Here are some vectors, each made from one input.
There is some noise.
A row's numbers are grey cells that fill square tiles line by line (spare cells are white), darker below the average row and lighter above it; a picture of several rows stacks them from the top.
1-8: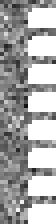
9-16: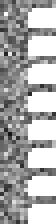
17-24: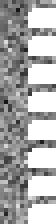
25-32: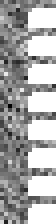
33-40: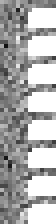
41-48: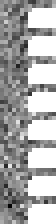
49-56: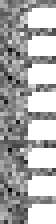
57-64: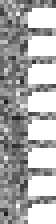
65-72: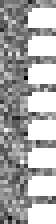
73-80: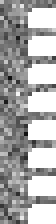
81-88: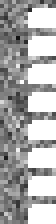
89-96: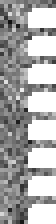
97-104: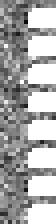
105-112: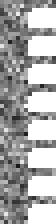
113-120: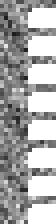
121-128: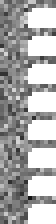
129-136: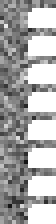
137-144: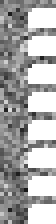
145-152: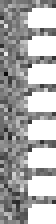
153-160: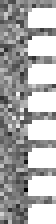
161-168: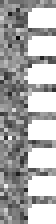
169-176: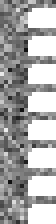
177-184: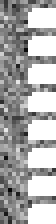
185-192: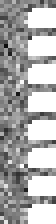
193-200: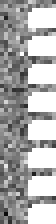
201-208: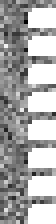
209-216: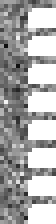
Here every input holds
either one of 12 labels, or a node of a 10-node tree.
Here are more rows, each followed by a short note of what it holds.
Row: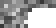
a node of a 10-node tree
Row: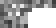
a node of a 10-node tree
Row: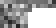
a node of a 10-node tree
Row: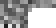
one of 12 labels
